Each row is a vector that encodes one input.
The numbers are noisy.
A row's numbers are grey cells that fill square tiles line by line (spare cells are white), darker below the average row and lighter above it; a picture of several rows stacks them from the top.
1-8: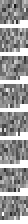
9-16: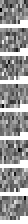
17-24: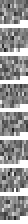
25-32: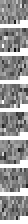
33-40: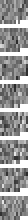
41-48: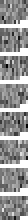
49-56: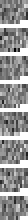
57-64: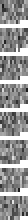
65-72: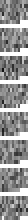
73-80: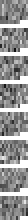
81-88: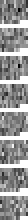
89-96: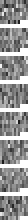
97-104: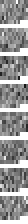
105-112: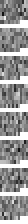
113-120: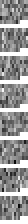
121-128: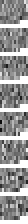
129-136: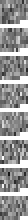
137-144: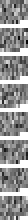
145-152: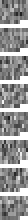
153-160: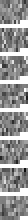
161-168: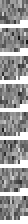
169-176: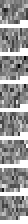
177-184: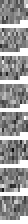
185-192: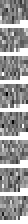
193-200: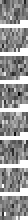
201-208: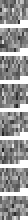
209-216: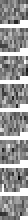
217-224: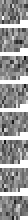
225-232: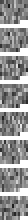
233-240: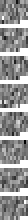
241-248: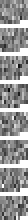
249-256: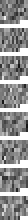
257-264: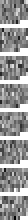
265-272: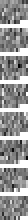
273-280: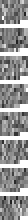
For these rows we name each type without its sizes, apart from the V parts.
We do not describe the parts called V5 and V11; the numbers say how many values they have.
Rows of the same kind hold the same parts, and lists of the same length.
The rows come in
2 kinds.
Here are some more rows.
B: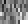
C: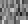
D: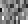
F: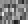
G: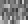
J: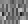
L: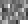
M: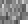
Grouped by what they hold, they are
B, G, J, L
C, D, F, M

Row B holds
a point on a line, three true/false values and a value of V11.
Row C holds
a value of V5 and a value of V11.
